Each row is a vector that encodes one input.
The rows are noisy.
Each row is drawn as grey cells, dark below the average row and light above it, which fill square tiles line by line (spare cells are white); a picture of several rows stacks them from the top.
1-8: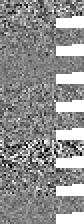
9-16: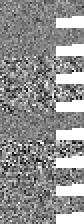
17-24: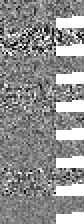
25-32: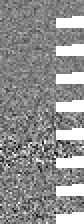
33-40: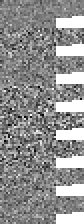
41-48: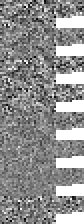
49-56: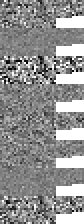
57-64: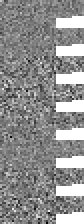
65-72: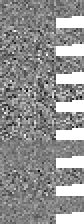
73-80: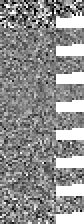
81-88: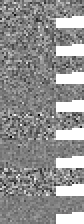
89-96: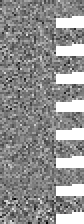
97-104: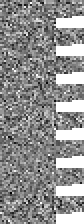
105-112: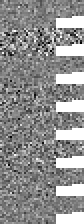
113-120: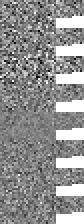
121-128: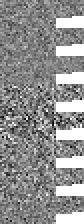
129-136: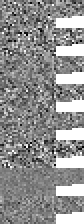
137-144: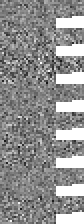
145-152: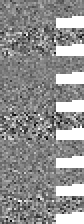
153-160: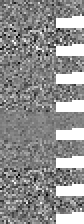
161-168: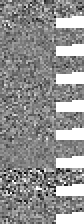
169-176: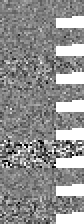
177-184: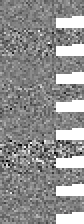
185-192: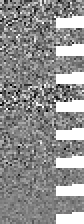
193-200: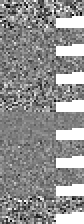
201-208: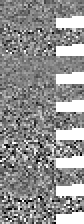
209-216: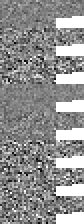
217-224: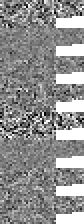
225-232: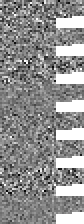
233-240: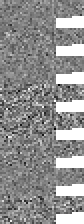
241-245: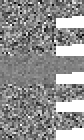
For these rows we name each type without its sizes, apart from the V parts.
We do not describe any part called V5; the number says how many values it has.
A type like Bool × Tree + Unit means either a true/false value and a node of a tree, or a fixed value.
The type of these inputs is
Bool × Line × (Line + V5) × Tree.
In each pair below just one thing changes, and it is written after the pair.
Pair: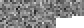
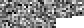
the place on one of the two lines
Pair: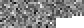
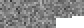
the place on one of the two lines
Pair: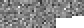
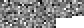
the place on one of the two lines
